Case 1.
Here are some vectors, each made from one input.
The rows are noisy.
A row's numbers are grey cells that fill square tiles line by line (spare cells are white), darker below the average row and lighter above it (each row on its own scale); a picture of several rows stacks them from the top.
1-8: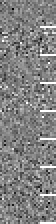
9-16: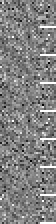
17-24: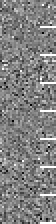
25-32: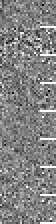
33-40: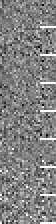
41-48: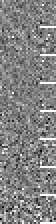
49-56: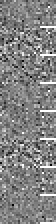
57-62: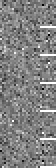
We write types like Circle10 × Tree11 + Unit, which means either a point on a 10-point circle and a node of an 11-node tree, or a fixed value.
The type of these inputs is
Bool × Bool × Bool × Bool + Unit.
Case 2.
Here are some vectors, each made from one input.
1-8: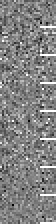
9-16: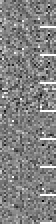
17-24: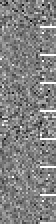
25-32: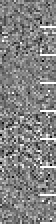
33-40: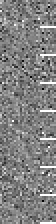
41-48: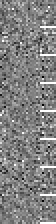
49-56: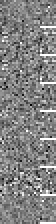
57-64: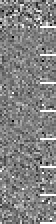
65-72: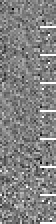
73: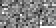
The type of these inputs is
Bool × Bool × Bool × Bool + Unit.
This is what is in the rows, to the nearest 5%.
About 10% of them hold a fixed value. The rest hold four true/false values.
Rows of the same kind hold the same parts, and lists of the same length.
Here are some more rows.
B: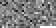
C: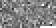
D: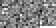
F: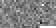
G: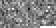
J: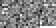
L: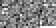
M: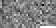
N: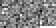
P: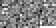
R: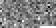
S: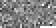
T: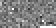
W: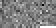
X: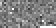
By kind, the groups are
B, C, F, G, M, R, S, T, W, X
D, J, L, N, P

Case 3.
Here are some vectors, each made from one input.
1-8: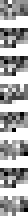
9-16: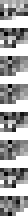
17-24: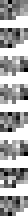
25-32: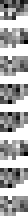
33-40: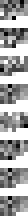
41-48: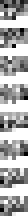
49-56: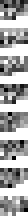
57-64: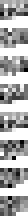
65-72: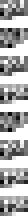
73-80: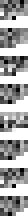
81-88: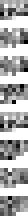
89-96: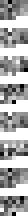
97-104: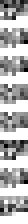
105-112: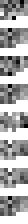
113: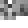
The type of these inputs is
Bool × Bool × Bool.
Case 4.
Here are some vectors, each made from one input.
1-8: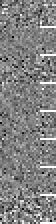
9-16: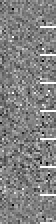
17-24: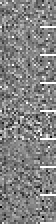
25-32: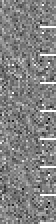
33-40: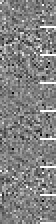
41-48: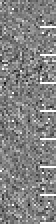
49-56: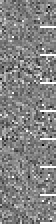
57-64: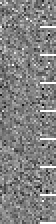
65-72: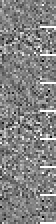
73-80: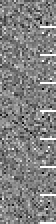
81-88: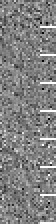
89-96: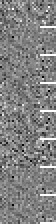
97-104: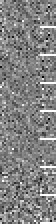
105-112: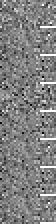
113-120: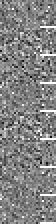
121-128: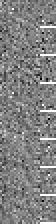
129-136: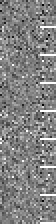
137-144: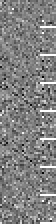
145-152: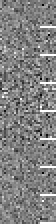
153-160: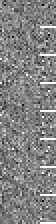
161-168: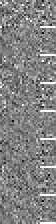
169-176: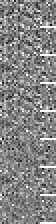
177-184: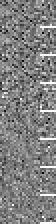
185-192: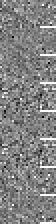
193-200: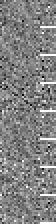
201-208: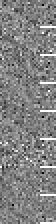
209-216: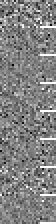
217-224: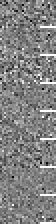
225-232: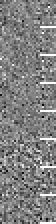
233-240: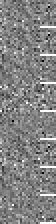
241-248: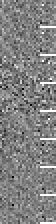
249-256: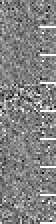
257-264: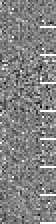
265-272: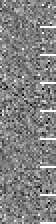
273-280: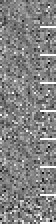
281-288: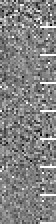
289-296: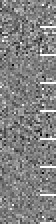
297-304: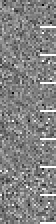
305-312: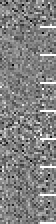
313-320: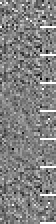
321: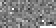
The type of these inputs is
Bool × Bool × Bool × Bool + Unit.
